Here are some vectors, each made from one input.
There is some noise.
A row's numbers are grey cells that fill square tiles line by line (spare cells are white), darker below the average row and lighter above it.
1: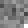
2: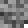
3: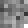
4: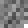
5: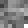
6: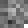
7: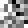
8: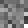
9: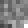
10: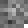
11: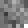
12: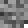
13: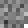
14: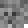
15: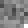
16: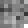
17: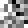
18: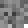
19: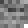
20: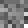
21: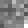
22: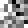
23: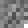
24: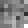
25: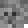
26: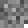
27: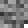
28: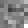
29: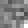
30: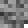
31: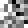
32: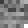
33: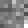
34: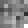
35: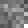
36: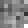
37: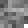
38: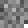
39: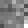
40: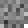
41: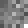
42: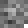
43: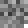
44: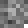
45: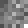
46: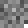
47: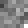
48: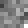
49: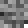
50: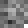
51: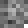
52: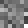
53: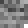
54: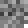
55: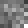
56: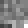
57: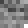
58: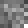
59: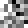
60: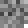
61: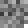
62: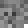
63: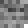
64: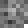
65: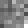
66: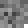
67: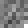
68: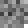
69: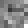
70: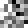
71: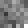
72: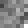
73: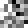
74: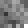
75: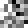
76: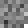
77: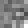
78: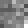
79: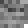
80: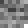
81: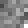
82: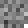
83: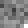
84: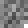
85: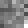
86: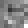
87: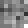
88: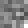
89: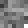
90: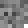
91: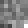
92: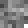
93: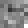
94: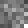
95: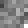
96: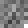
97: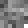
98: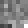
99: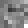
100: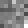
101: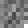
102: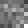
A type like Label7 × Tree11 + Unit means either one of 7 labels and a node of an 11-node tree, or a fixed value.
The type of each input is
Bool × Label10 + Unit.
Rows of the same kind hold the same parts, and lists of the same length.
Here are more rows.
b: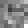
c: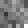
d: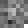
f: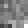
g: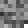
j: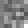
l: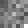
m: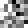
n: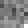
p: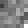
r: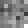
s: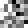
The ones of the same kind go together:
b, c, d, f, g, j, l, n, p, r
m, s

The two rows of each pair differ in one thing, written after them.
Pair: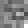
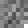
the true/false value
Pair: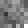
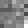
the true/false value
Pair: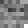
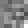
the label
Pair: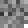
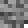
the true/false value
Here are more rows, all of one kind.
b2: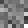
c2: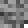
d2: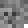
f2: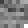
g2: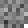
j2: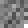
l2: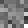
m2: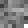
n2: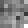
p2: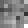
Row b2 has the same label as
f2 and l2.
